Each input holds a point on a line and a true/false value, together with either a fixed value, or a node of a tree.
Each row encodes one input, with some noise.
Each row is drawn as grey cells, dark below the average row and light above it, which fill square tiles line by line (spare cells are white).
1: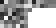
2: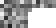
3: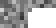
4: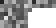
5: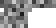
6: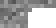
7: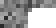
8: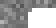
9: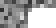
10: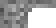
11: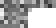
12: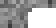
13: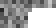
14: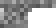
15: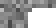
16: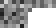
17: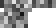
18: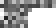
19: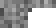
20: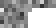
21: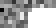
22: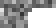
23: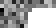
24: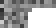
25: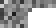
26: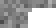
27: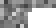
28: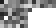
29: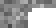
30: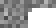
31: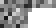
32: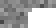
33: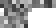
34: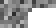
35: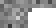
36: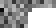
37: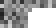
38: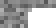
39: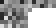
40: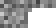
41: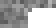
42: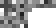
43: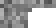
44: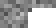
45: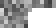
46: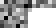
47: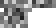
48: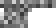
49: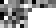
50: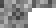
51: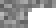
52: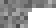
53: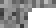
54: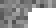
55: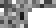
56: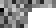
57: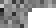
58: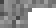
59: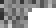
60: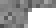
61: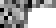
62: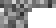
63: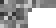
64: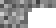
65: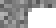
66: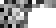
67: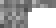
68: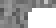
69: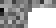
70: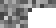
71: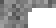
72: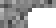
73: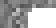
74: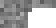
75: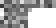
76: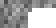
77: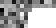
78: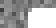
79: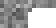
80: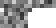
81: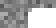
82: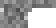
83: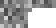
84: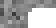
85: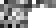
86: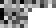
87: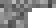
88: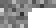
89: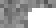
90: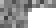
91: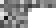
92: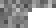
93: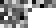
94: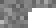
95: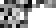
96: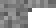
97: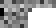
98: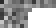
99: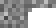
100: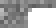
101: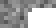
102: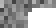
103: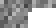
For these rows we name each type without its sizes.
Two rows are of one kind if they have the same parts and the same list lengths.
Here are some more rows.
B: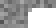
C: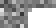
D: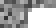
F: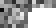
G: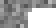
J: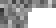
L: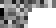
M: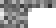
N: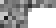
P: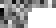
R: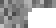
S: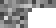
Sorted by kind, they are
B, D, F, M, N, R, S
C, G, J, L, P

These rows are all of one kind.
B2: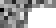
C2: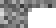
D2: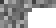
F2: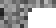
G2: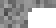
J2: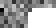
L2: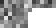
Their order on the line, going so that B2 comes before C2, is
J2, F2, G2, B2, L2, C2, D2.
